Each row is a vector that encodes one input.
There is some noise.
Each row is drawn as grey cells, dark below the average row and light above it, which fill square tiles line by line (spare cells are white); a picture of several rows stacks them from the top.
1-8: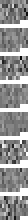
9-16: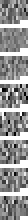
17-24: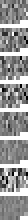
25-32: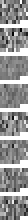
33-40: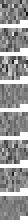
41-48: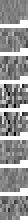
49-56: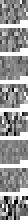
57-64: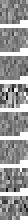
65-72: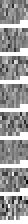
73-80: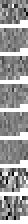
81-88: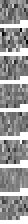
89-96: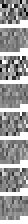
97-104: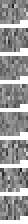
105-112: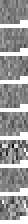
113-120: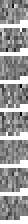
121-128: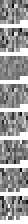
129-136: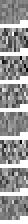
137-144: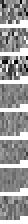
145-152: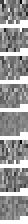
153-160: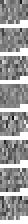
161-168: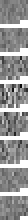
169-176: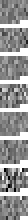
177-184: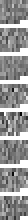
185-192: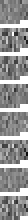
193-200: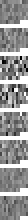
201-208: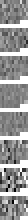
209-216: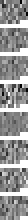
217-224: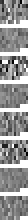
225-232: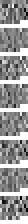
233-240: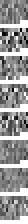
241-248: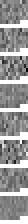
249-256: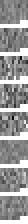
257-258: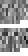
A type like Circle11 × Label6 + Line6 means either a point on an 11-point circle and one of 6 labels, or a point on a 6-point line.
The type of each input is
(Circle17 + Unit) × Tree10 + Unit.
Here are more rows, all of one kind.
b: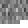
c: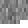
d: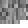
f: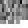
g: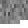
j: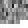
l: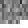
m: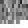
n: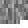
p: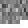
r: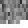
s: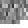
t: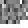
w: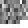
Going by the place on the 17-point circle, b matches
c, j, p and s.
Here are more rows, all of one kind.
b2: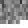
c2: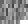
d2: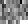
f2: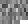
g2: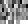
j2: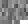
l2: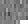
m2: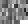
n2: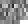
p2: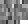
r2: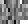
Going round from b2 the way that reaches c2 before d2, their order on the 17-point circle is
b2, c2, j2, m2, n2, f2, r2, d2, g2, p2, l2.
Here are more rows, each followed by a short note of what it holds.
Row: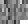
a point on a 17-point circle and a node of a 10-node tree
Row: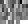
a node of a 10-node tree
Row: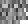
a point on a 17-point circle and a node of a 10-node tree
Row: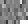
a point on a 17-point circle and a node of a 10-node tree
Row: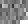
a point on a 17-point circle and a node of a 10-node tree
